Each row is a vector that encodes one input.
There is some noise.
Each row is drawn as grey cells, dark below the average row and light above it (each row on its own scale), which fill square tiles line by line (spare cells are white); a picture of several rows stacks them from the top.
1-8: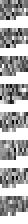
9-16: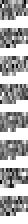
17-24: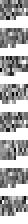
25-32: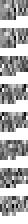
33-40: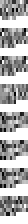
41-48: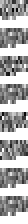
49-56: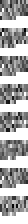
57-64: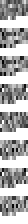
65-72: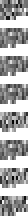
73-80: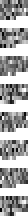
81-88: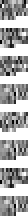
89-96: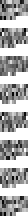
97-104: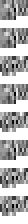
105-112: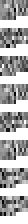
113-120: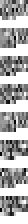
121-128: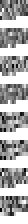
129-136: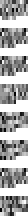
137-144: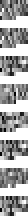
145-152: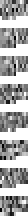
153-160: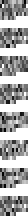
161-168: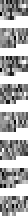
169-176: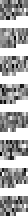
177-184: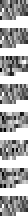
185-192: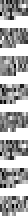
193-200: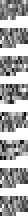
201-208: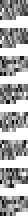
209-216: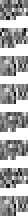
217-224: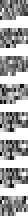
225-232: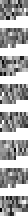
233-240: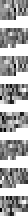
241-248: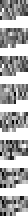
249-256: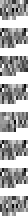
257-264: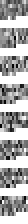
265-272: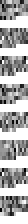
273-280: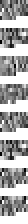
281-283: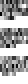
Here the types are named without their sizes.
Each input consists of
a label.
